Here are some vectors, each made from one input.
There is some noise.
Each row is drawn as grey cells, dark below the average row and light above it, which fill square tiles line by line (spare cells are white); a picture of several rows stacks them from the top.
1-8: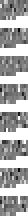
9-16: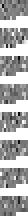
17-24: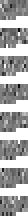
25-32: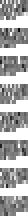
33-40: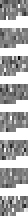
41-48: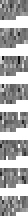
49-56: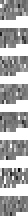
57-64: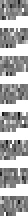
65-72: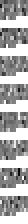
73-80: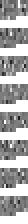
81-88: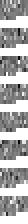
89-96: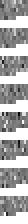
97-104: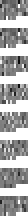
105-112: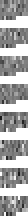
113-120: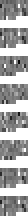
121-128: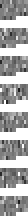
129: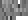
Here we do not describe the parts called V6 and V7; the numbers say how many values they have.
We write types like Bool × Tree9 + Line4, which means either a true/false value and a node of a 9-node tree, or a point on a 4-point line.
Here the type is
(Bool × Bool × Bool + V7) × V6 + Label5.
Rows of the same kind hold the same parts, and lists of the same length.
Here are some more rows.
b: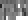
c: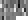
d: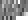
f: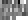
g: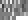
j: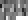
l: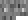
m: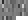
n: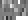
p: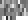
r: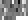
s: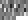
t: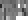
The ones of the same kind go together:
b, j, t
c, d, f, m, n, p
g, l, r, s

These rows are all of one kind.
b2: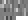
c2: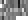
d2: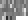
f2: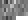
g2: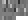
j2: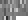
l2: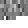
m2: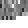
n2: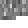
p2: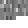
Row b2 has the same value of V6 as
c2, g2 and p2.
